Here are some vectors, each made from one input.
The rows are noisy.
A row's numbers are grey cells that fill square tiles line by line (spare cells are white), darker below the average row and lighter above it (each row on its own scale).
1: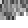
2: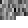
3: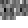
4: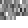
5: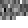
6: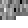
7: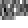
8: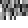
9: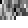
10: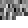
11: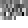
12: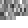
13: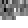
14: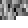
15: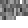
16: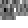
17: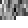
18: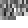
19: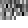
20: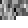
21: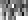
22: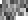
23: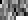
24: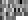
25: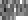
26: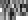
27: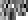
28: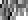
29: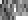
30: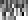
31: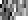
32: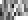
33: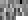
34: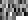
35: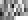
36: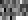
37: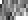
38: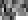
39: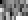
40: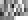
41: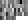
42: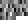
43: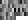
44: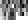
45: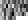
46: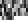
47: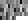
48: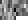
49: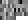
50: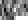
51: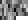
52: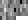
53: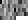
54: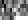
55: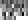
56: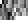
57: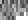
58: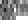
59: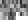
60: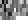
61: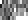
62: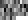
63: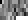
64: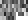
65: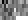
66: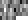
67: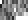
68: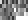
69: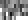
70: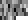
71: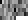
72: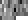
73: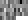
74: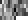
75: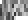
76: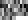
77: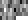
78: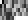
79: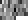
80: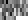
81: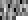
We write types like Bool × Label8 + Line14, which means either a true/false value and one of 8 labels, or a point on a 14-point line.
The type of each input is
List2(Circle10).
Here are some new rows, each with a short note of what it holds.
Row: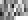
the empty list
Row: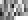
the empty list
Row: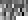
a list of two items
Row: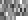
the empty list
